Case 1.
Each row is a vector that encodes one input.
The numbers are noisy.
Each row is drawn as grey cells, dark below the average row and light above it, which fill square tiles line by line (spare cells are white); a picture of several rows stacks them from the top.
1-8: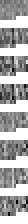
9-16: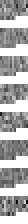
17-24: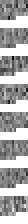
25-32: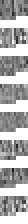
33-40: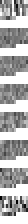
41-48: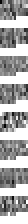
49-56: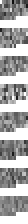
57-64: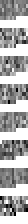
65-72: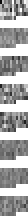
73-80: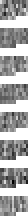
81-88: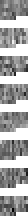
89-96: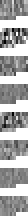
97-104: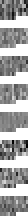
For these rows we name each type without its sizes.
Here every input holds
a list of items, each a point on each of two lines.
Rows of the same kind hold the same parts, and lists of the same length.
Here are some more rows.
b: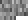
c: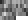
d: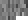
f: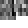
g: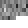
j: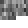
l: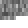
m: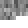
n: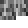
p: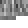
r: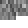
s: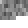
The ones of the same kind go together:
b, c, d, j, n, p, s
f, r
g, l, m

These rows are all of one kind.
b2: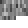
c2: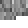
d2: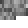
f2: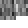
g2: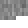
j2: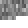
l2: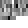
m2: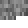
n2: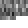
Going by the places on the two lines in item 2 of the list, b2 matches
m2 and n2.
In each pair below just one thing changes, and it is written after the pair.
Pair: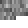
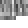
the place on one of the two lines in item 1 of the list
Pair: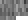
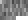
the place on one of the two lines in item 1 of the list
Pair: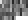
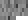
the place on one of the two lines in item 1 of the list
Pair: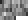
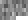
the place on one of the two lines in item 1 of the list
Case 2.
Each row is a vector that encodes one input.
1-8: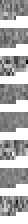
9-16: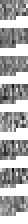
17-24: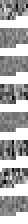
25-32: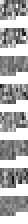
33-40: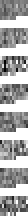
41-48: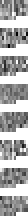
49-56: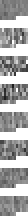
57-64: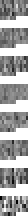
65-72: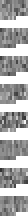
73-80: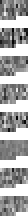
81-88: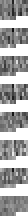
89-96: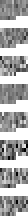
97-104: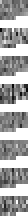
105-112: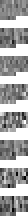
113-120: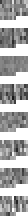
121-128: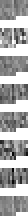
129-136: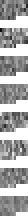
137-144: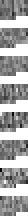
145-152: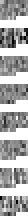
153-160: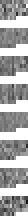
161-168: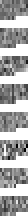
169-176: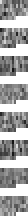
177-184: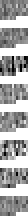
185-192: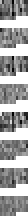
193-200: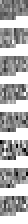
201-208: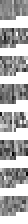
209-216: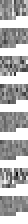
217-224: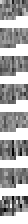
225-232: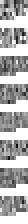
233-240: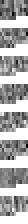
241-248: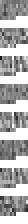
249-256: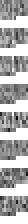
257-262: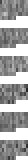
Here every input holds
either a point on a 15-point line, or a point on an 18-point line.
